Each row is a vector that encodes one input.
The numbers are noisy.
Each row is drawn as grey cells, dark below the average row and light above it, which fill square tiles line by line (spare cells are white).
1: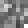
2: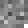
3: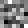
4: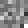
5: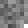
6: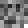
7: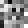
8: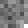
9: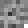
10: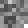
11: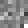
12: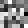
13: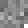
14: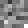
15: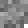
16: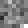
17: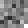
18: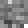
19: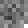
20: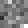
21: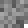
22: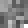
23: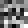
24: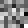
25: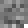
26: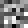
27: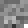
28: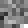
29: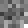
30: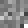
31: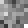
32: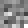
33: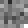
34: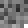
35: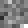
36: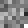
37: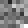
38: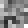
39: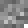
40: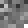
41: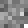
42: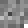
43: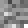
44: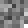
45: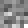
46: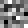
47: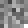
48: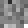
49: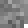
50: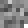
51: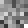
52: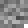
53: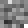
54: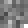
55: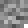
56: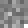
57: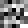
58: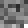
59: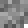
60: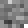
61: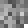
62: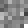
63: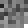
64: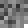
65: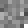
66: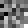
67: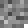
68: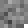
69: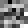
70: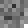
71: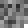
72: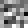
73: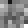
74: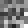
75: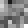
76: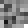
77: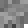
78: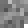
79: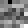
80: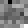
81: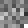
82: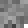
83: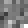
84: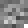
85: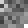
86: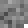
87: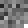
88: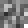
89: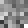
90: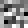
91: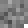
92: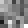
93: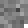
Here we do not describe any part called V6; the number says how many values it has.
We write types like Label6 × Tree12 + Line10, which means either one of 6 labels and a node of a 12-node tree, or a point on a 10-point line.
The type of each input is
Line5 × (Line5 + V6).
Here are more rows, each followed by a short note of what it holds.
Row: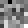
a point on a 5-point line and a value of V6
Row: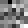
a point on a 5-point line and a value of V6
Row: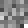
a point on each of two 5-point lines
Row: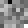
a point on a 5-point line and a value of V6
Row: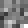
a point on a 5-point line and a value of V6
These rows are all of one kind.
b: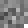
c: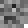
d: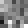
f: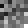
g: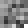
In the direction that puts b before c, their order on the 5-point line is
b, f, c, g, d.
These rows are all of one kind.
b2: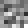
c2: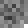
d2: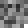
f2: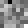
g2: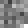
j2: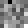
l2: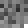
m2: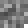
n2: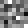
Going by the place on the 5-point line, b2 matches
d2, g2 and n2.
